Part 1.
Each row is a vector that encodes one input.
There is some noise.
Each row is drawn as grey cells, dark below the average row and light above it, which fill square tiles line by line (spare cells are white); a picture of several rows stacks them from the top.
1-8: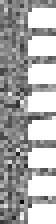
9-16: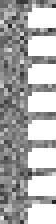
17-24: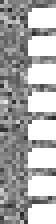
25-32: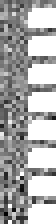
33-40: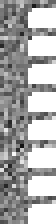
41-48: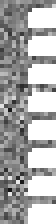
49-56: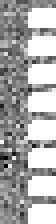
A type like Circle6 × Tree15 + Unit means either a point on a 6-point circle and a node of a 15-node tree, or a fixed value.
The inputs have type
Line5 × Line5 + Tree7 + Unit.
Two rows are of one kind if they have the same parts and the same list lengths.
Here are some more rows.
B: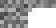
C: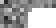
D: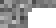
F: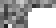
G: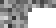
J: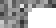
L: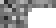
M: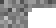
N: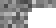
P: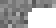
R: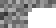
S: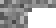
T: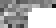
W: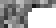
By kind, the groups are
B, J, M, R
C, L, N, S, T
D, F, G, P, W

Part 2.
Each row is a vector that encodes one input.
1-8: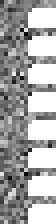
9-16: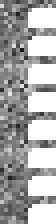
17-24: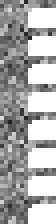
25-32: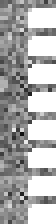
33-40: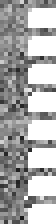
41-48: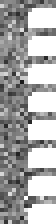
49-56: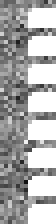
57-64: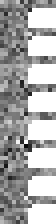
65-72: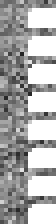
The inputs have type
Line6 + Tree8.
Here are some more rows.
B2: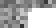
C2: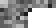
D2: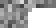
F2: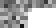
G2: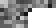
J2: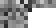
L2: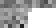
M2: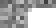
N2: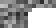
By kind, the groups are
B2, D2, F2, L2, M2
C2, G2, J2, N2

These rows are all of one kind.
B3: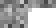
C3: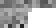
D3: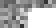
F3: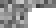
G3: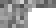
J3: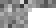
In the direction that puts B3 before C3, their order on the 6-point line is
F3, G3, J3, B3, D3, C3.
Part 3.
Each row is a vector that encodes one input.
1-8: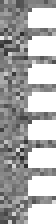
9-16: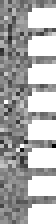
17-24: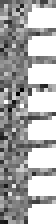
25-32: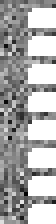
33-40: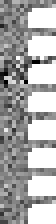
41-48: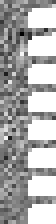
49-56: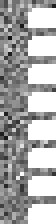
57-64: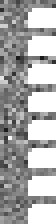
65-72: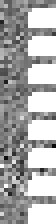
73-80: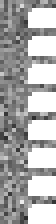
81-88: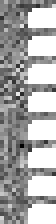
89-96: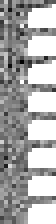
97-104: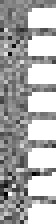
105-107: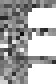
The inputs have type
Line5 × (Tree12 + Unit).
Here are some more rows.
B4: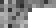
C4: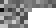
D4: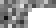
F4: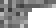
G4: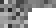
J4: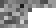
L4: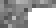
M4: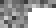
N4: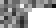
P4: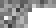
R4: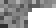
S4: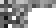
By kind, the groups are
B4, C4, F4, G4
D4, J4, L4, M4, N4, P4, R4, S4

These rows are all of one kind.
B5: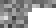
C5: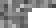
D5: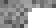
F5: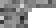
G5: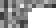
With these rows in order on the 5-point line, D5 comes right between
B5 and F5.
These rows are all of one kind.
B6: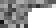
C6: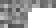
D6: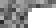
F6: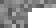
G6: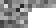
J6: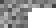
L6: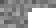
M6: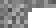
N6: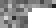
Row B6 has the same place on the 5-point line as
C6, D6 and G6.
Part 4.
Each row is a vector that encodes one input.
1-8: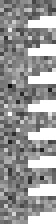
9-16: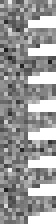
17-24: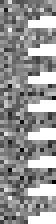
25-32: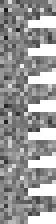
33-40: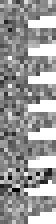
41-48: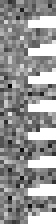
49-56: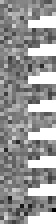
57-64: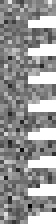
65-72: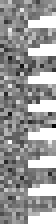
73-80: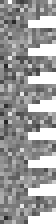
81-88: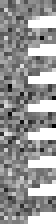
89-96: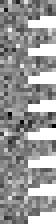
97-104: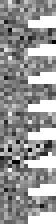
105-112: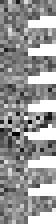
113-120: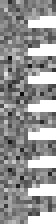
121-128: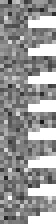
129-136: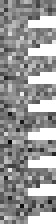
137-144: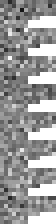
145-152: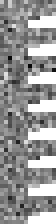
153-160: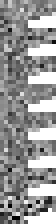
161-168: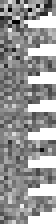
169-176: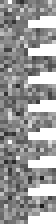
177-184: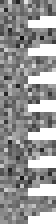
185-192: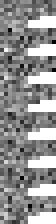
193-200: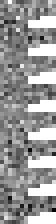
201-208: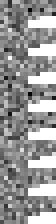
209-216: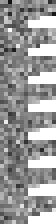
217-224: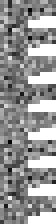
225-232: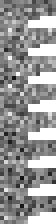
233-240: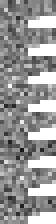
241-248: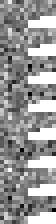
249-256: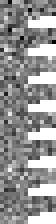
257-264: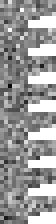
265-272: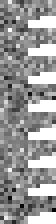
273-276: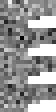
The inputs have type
List2(Line7).
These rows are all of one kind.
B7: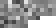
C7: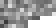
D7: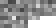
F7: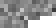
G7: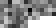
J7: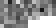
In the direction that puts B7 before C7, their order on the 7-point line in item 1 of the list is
B7, C7, F7, D7, J7, G7.
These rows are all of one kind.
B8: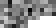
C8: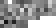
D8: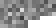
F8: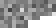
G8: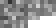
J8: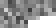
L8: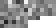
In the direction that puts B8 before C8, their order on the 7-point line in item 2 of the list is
B8, J8, D8, F8, C8, G8, L8.
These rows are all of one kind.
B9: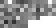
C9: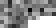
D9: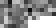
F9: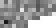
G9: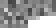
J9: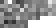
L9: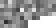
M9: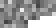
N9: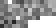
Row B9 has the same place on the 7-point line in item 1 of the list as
J9 and N9.
